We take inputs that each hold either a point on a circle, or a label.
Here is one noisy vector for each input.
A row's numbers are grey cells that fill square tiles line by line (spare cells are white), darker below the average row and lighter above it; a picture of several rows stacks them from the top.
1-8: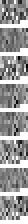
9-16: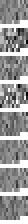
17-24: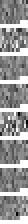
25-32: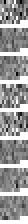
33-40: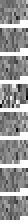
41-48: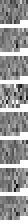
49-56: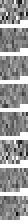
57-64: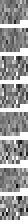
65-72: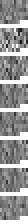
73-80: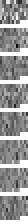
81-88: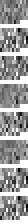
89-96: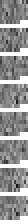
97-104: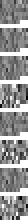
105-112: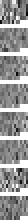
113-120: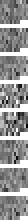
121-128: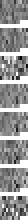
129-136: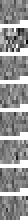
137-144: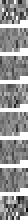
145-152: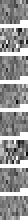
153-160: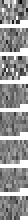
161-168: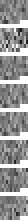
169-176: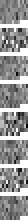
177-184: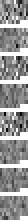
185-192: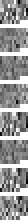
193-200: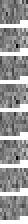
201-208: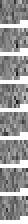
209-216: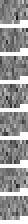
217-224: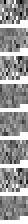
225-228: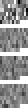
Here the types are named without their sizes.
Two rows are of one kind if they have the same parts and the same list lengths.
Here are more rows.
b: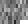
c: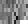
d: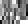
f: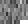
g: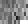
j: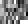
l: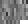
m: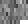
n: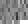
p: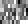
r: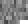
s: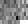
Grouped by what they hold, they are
b, c, f, g, l, m, n, r, s
d, j, p

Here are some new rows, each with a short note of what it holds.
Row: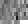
a point on a circle
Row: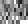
a label
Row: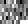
a label
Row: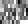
a label
